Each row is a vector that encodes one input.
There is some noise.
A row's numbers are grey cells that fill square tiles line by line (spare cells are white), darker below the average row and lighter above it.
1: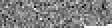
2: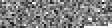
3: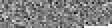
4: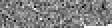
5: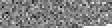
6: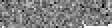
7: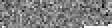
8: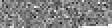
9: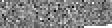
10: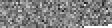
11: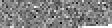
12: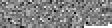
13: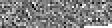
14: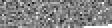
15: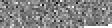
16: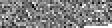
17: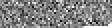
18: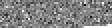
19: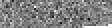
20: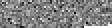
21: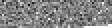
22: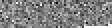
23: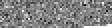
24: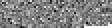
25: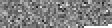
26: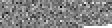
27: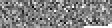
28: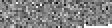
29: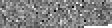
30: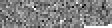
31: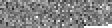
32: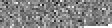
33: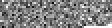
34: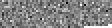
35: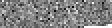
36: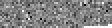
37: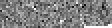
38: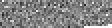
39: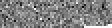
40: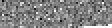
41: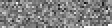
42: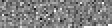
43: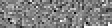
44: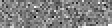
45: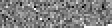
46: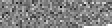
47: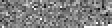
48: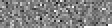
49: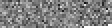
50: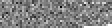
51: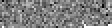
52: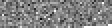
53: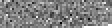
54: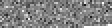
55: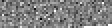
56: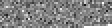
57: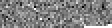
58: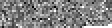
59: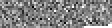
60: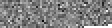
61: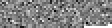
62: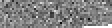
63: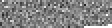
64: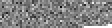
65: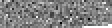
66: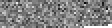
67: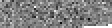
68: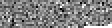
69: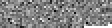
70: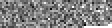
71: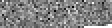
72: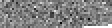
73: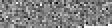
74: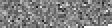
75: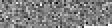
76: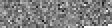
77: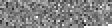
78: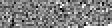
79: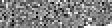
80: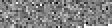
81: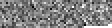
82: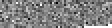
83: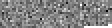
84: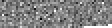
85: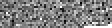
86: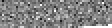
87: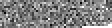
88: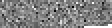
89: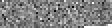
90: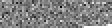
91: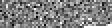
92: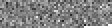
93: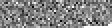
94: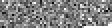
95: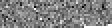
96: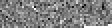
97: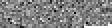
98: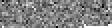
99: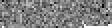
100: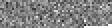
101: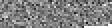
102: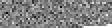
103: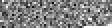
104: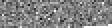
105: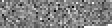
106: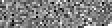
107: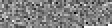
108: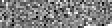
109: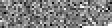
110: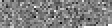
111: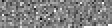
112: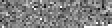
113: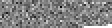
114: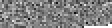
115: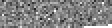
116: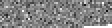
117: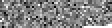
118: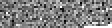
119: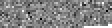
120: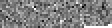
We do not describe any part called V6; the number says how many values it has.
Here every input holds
a true/false value and a value of V6, together with either a point on a 4-point line, or a point on a 5-point line.
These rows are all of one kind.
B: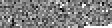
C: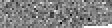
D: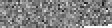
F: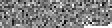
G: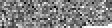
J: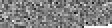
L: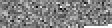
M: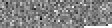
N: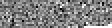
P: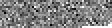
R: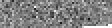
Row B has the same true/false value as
F, G, N and P.
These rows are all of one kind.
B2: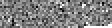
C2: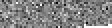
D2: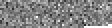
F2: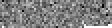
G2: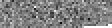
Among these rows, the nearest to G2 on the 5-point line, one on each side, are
B2 and F2.
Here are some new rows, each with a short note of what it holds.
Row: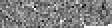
a point on a 4-point line, a true/false value and a value of V6
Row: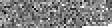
a point on a 5-point line, a true/false value and a value of V6
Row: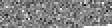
a point on a 4-point line, a true/false value and a value of V6
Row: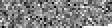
a point on a 4-point line, a true/false value and a value of V6
